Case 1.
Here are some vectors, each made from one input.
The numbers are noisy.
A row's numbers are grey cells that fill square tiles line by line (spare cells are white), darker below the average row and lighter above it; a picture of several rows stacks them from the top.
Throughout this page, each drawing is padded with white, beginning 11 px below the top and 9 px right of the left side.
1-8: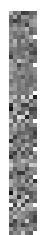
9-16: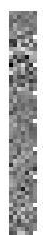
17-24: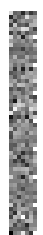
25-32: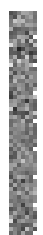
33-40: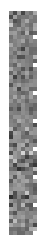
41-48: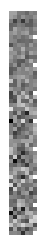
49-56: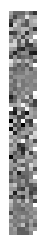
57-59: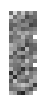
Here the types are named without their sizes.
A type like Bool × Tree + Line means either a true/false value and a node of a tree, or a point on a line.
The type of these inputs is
Label × Label.
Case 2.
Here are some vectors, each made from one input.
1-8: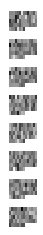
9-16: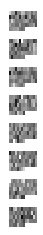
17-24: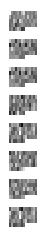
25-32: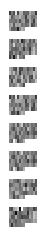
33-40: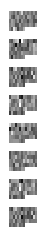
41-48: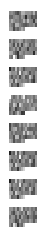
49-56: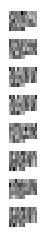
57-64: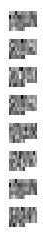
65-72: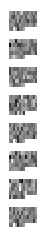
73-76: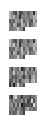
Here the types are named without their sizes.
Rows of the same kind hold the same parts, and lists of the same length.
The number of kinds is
2.
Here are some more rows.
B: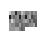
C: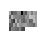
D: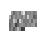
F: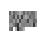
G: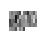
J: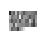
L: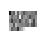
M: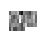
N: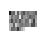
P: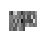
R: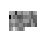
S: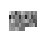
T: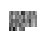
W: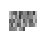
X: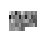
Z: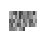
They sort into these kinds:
B, F, J, L, N, R, S, X
C, D, G, M, P, T, W, Z

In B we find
three true/false values.
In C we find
a label.
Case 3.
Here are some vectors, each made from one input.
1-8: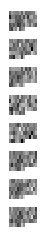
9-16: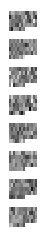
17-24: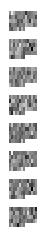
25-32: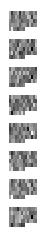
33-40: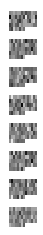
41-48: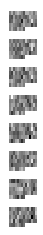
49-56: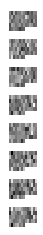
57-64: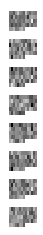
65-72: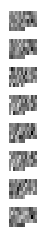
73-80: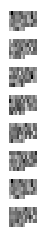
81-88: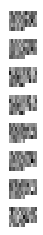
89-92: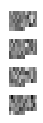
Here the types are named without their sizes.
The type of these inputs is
Bool × Bool × Bool × Label.
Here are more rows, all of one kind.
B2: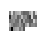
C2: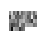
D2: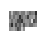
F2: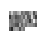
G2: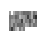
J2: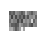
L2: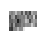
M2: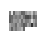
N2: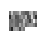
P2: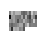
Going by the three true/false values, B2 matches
C2, F2, G2 and N2.
